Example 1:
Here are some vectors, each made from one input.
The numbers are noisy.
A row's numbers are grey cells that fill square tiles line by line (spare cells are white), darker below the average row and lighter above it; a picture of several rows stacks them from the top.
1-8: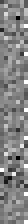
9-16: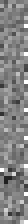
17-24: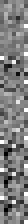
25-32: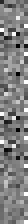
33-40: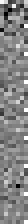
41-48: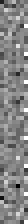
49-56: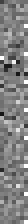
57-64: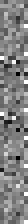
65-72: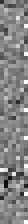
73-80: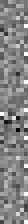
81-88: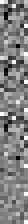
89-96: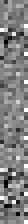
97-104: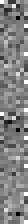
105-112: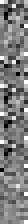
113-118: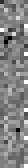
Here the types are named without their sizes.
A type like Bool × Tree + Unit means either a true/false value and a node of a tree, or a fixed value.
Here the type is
(Bool × Label + Unit) × Line.
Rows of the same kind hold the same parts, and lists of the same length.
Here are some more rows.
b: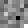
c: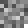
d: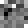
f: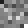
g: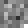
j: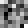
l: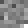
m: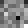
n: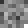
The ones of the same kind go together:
b, c, f, g, l, m, n
d, j

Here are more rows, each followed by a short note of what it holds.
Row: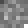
a label, a point on a line and a true/false value
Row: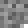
a label, a point on a line and a true/false value
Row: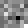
a label, a point on a line and a true/false value
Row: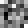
a point on a line
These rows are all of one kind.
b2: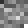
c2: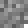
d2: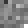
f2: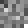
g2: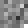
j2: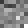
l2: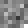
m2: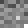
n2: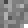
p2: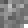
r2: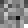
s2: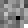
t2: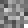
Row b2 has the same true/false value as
j2, m2 and r2.
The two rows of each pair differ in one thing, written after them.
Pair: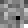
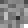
the place on the line
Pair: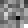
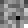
the label
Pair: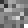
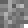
the place on the line
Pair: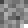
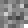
the true/false value
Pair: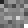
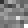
the label
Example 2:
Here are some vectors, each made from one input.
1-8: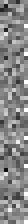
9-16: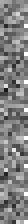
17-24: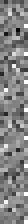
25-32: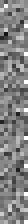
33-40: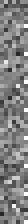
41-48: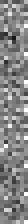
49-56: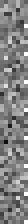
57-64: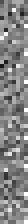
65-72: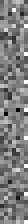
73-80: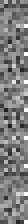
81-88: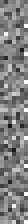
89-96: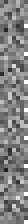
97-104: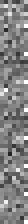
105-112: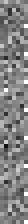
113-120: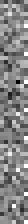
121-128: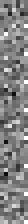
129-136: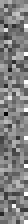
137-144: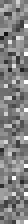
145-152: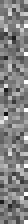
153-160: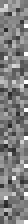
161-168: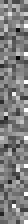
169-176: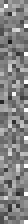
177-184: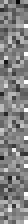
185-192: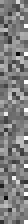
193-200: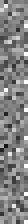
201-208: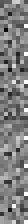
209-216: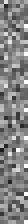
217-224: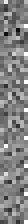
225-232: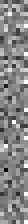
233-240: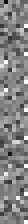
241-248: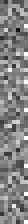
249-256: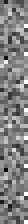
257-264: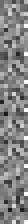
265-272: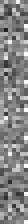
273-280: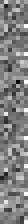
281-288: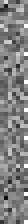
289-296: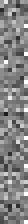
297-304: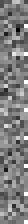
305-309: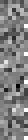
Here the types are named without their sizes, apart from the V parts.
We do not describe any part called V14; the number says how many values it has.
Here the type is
Bool × (Line + V14).
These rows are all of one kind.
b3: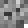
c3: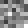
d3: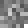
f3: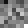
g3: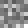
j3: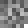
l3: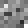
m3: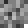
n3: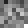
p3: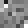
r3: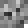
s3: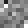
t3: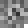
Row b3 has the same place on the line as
d3 and r3.
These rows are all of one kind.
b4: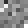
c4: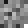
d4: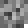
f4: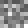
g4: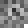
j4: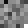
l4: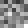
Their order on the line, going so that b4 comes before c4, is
l4, b4, f4, d4, g4, c4, j4.
